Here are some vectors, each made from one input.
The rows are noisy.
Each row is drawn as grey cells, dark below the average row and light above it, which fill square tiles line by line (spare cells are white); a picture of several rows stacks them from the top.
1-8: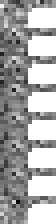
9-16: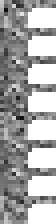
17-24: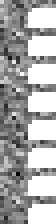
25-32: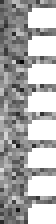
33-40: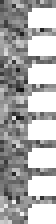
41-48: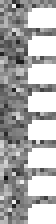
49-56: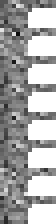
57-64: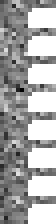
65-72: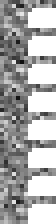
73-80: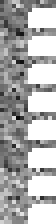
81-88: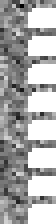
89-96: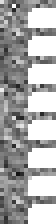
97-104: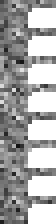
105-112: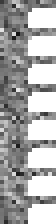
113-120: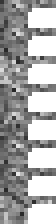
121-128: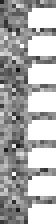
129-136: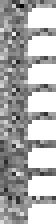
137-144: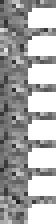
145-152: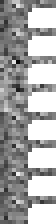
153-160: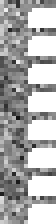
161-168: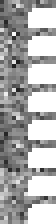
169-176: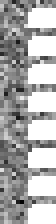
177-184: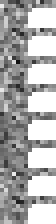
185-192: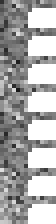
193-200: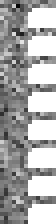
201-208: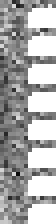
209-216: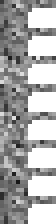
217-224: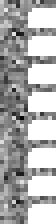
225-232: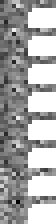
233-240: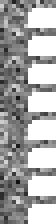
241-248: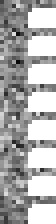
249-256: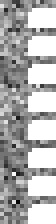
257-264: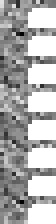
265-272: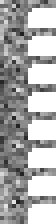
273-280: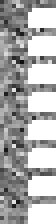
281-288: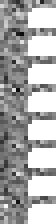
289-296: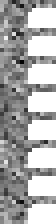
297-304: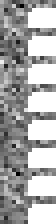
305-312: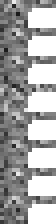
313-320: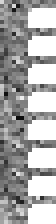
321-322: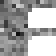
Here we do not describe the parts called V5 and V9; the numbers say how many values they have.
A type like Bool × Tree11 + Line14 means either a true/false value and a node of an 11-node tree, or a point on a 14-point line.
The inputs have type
Bool × V5 + Line8 × V9.
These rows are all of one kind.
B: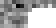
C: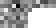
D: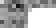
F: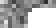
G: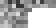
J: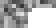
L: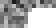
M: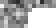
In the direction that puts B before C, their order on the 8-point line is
G, M, J, L, B, D, C, F.
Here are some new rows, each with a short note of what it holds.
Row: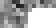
a point on an 8-point line and a value of V9
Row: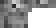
a true/false value and a value of V5
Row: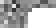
a point on an 8-point line and a value of V9
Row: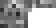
a true/false value and a value of V5
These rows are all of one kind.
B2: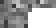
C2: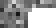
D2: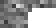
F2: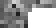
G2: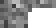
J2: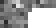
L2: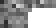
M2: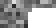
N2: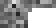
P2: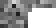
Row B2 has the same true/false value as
D2, G2, J2 and L2.
